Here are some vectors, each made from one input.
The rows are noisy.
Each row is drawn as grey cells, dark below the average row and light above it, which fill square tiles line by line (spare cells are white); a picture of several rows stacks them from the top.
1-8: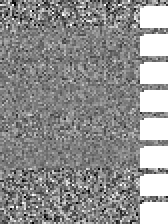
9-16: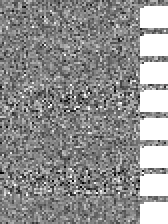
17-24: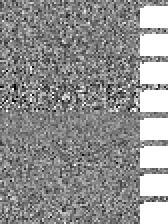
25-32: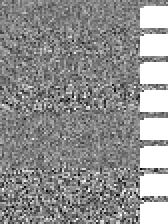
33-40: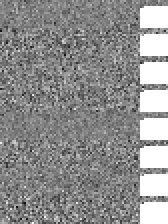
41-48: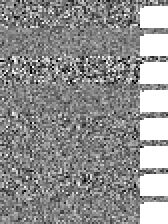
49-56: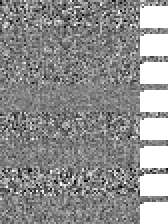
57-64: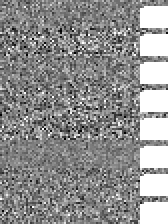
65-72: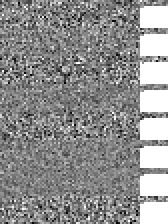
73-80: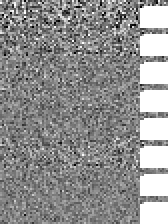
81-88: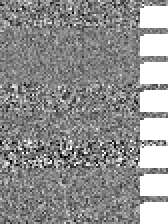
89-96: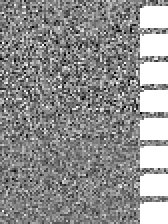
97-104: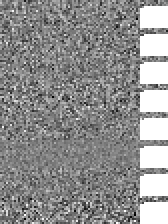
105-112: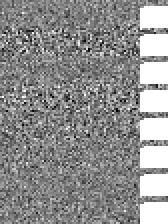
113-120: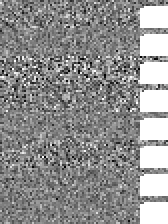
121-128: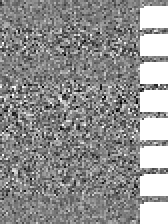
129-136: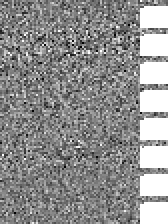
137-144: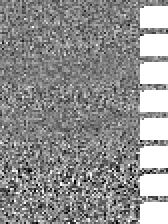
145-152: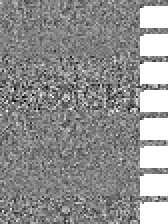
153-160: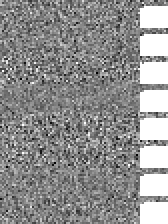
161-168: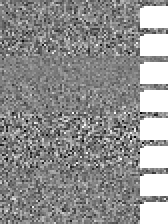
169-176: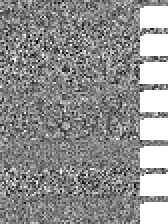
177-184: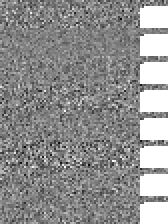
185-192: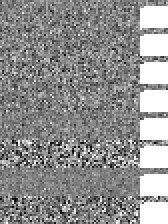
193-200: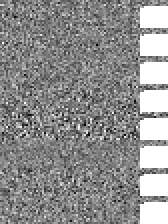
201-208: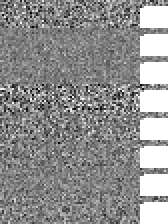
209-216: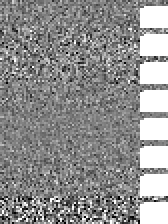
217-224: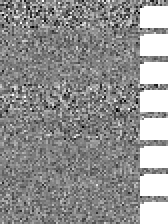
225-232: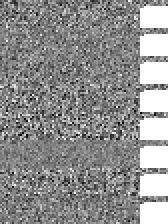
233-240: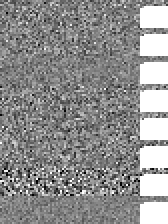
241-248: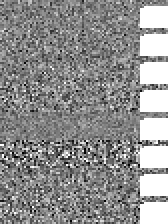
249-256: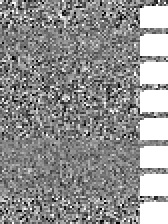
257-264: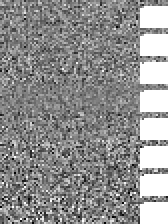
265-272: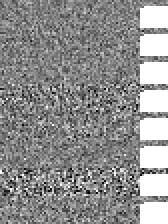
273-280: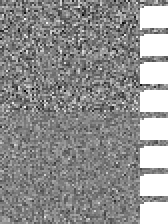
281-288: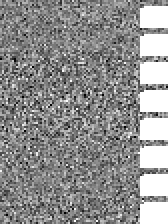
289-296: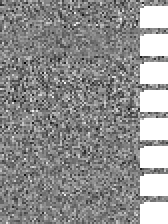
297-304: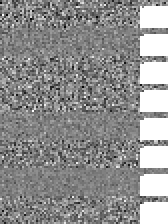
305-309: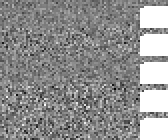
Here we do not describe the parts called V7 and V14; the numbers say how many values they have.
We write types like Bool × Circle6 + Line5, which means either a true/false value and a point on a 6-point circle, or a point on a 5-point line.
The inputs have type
Circle10 × (Circle11 + V7) + Label6 × V14.
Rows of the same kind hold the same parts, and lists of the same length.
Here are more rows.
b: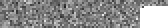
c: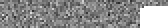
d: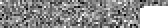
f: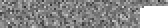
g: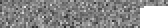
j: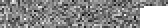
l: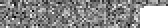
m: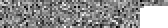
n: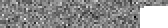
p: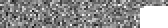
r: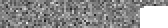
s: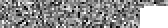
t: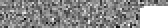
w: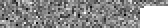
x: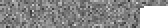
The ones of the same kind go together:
b, c, j, l, s, w
d, g, n, p, x
f, m, r, t

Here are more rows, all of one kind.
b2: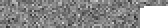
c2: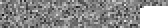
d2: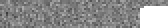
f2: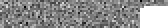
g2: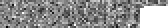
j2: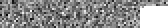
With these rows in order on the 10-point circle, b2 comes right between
g2 and j2.
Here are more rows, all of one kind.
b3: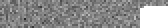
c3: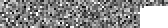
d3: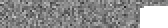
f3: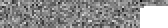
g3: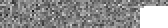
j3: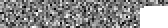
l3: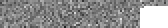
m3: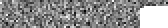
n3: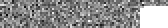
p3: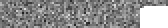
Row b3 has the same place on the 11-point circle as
d3, j3, n3 and p3.
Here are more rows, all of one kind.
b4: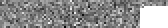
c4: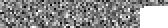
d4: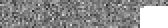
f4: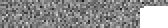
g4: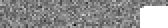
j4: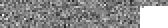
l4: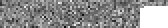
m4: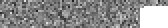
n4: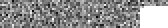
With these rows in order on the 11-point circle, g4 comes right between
b4 and m4.
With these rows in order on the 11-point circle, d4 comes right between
l4 and m4.
